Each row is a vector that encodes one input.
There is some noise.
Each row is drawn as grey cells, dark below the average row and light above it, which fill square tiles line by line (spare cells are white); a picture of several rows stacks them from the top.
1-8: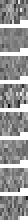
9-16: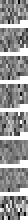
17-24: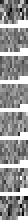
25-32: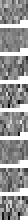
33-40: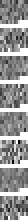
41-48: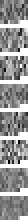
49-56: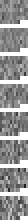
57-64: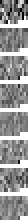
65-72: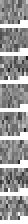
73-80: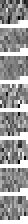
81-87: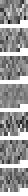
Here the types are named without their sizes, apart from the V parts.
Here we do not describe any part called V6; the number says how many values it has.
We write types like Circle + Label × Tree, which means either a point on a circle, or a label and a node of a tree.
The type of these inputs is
Bool × (Line + V6).
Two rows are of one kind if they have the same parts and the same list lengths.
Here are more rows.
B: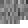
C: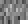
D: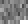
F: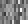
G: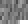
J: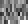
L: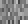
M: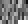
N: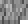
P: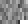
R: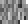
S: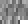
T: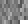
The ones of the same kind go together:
B, C, D, F, G, J, L, P, T
M, N, R, S

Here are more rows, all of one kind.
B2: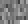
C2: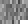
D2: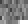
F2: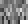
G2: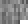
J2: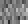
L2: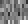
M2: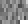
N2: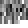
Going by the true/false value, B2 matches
F2, M2 and N2.
